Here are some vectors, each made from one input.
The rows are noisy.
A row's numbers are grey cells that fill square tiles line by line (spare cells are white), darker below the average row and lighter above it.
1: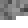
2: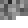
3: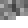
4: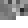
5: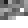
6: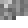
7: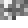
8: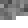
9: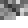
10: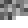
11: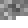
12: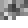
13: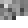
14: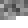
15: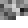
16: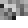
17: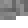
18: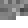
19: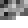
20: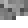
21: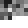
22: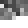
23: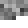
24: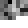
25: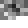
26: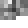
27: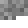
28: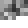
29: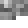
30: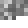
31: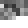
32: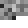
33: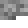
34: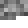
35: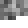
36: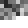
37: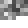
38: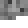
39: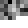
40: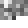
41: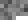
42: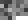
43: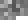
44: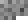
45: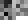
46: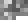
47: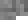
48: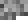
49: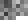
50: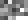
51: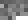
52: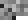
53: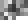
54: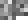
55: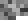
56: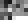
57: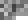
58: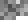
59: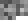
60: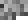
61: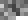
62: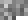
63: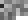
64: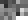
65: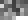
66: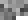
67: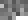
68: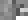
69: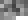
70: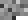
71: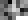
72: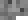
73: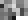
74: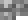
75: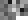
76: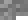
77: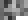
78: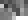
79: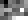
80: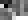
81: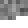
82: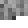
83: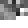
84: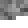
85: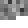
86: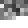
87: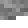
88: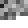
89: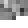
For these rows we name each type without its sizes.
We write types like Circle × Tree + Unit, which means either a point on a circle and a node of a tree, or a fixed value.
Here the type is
Bool × Bool × Bool × Line + Tree.
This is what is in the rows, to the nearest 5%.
About 65% of them hold a point on a line and three true/false values. The rest hold a node of a tree.
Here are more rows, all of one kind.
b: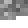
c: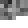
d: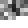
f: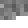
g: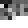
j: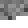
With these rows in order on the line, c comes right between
b and d.
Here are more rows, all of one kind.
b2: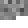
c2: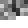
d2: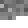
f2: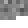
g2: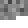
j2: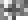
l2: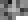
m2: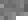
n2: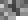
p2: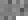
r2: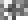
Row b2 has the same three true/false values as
f2, g2 and j2.
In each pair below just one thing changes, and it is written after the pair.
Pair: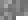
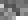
the place on the line
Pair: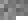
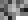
the place on the line
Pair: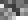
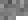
one of the three true/false values
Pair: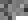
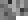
the place on the line
